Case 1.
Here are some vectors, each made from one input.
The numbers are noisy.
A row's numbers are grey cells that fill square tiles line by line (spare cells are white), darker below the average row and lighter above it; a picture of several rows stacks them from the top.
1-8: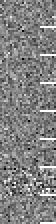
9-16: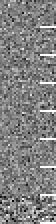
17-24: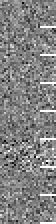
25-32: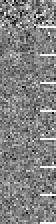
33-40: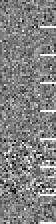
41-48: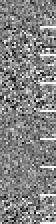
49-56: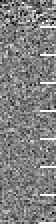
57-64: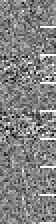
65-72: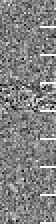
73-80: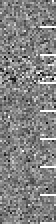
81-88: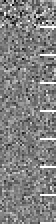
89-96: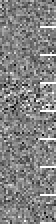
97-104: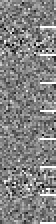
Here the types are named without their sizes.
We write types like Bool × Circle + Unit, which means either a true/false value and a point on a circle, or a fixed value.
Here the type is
Label + Line × Line × Tree.
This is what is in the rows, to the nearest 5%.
About 20% of them hold a label. The rest hold a point on each of two lines and a node of a tree.
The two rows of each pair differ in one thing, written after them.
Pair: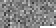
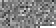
the place on one of the two lines
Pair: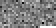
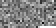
the node of the tree
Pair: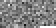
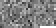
the place on one of the two lines
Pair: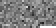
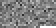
the node of the tree
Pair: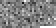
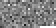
the place on one of the two lines
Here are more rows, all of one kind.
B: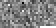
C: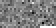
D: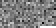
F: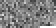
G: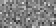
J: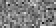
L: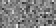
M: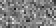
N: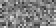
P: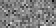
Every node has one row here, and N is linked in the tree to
L.
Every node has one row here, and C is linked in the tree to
D, J and L.
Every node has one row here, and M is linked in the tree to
D.
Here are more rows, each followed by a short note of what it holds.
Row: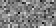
a point on each of two lines and a node of a tree
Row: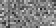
a point on each of two lines and a node of a tree
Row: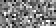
a label
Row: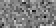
a point on each of two lines and a node of a tree
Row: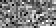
a label
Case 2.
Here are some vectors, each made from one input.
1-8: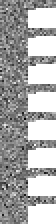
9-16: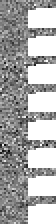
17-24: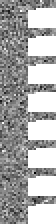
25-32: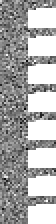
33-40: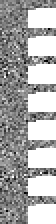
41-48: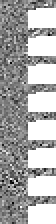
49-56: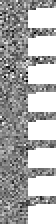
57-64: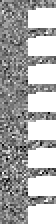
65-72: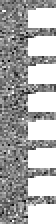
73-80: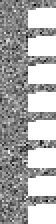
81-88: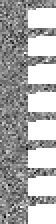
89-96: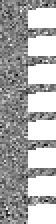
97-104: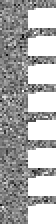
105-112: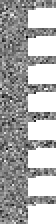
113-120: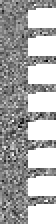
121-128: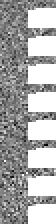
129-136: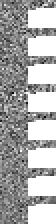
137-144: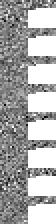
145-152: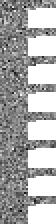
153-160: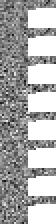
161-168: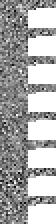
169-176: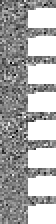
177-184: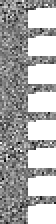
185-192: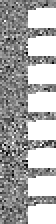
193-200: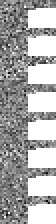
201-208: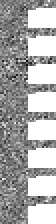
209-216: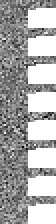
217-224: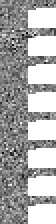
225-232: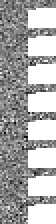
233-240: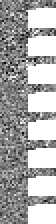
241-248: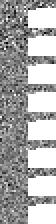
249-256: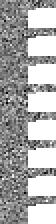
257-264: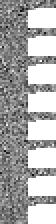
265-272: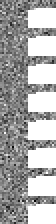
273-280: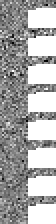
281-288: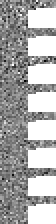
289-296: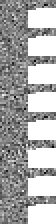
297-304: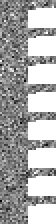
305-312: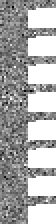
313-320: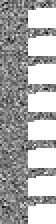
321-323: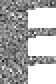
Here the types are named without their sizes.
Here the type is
(Circle + Tree) × (Tree + Unit).
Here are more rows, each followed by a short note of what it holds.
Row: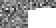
a point on a circle and a node of a tree
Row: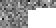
a point on a circle and a node of a tree
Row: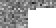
a node of a tree
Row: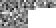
a node of each of two trees
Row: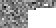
a point on a circle
